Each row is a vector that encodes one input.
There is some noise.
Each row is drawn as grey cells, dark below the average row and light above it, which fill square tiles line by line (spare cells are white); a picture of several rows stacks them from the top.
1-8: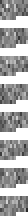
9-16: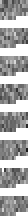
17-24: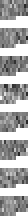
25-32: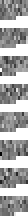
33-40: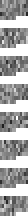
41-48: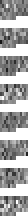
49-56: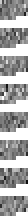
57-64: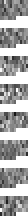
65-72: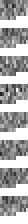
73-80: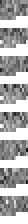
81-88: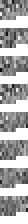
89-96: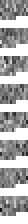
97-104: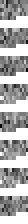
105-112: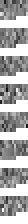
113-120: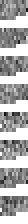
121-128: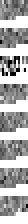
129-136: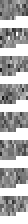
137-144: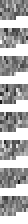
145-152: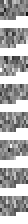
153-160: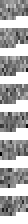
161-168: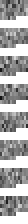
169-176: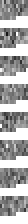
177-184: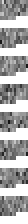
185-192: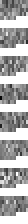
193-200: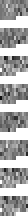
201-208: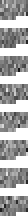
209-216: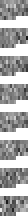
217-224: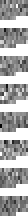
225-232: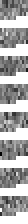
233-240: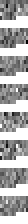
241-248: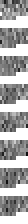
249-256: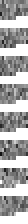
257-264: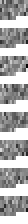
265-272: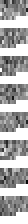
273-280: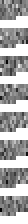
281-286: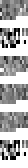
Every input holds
either a point on a 10-point circle and a point on a 16-point circle, or a fixed value.
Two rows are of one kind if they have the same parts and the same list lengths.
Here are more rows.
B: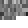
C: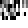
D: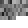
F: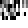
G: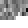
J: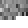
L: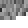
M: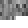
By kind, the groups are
B, D, G, J, L, M
C, F

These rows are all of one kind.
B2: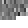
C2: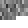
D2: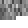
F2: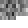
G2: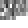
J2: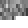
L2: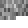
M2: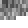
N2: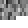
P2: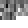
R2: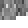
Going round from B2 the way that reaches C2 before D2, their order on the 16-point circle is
B2, M2, N2, F2, P2, C2, D2, J2, G2, L2, R2.
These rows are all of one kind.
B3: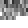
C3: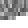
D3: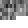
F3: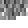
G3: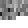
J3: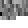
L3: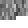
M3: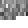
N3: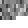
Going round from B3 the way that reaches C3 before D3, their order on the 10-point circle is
B3, F3, C3, G3, J3, M3, L3, N3, D3.
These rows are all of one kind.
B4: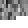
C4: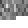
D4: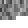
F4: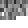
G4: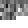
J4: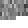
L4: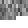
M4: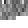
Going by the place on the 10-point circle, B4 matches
F4 and G4.
